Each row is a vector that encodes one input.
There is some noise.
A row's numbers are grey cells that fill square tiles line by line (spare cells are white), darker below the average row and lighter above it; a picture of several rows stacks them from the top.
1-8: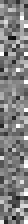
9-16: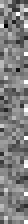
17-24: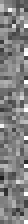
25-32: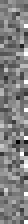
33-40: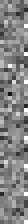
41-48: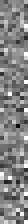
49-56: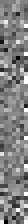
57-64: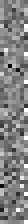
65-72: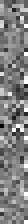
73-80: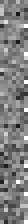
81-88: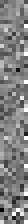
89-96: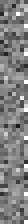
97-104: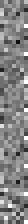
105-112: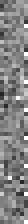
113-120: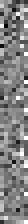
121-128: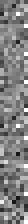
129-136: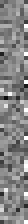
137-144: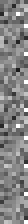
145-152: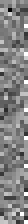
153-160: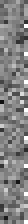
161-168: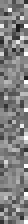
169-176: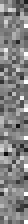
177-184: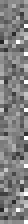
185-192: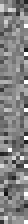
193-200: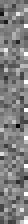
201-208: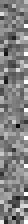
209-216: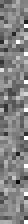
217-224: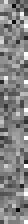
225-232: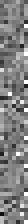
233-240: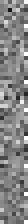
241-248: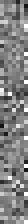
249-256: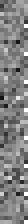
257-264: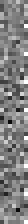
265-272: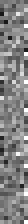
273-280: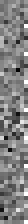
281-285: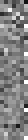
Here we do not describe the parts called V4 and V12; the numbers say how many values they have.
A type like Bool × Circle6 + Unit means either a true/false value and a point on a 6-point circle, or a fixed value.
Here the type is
Bool × (Line11 + V12) × V4.
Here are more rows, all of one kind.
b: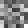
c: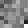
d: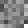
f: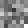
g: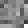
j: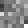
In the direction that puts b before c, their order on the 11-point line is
f, b, c, g, d, j.
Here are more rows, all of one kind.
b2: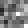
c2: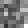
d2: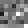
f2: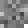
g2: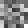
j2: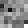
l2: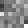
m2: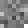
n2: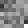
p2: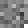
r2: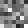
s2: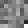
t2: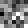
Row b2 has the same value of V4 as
c2, d2 and t2.
